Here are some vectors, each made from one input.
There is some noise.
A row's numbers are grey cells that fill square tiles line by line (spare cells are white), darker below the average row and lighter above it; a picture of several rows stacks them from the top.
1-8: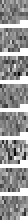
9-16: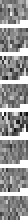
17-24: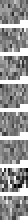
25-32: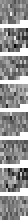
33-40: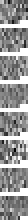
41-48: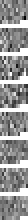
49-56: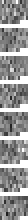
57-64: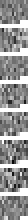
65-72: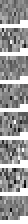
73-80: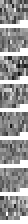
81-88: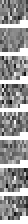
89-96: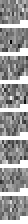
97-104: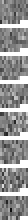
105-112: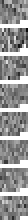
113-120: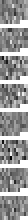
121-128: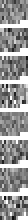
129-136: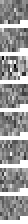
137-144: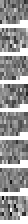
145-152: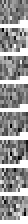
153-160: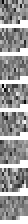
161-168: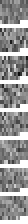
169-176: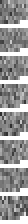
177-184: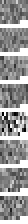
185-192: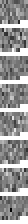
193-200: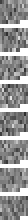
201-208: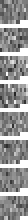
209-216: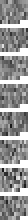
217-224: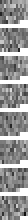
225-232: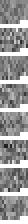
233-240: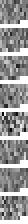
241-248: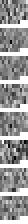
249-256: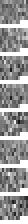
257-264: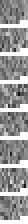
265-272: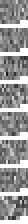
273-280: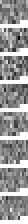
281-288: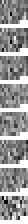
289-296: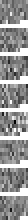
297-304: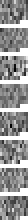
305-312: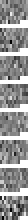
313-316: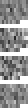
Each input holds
a point on a 9-point line, together with either a point on an 8-point line, or a point on a 9-point line.
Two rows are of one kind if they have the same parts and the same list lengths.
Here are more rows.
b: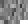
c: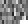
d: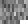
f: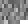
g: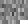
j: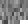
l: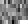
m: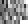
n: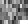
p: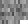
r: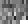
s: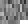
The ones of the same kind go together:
b, c, d, g, j, m, p, r
f, l, n, s

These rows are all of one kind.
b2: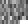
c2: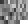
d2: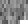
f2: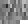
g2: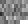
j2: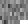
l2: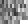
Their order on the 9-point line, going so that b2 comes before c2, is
f2, g2, b2, l2, d2, c2, j2.
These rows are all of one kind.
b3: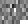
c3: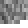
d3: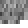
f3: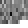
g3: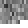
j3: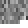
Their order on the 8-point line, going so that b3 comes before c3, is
b3, j3, g3, c3, d3, f3.
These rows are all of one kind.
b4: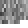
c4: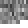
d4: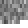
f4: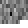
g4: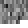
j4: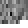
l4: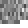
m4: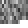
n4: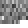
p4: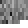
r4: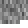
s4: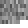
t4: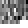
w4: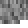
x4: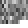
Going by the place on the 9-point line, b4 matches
d4, g4, j4 and t4.
